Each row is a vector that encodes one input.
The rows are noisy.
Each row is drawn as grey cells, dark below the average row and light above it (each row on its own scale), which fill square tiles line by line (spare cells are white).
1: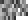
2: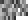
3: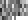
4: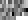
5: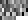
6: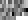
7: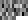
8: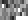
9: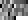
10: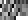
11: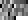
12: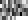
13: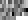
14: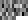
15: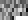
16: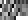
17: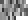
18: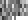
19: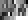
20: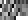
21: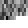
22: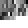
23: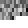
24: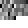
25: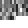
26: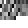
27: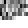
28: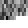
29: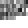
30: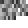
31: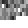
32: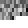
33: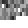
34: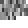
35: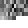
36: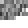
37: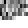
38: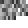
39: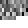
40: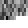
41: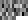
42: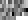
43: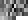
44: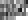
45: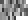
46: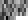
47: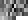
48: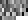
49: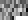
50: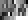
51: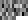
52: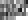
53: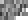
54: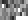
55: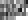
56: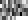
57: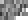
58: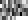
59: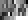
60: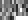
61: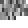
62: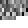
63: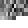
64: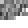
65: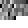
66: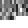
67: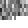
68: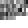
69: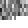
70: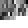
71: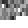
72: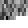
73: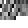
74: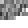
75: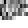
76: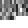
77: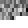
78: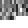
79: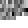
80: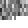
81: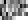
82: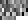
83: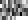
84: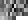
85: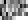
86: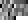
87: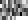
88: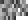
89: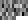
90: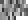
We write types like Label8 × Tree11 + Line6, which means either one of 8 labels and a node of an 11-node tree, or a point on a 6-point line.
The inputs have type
Line18.
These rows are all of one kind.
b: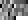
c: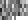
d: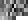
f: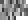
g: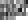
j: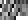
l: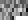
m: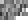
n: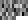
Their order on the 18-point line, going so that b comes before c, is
j, b, d, n, l, f, c, m, g.
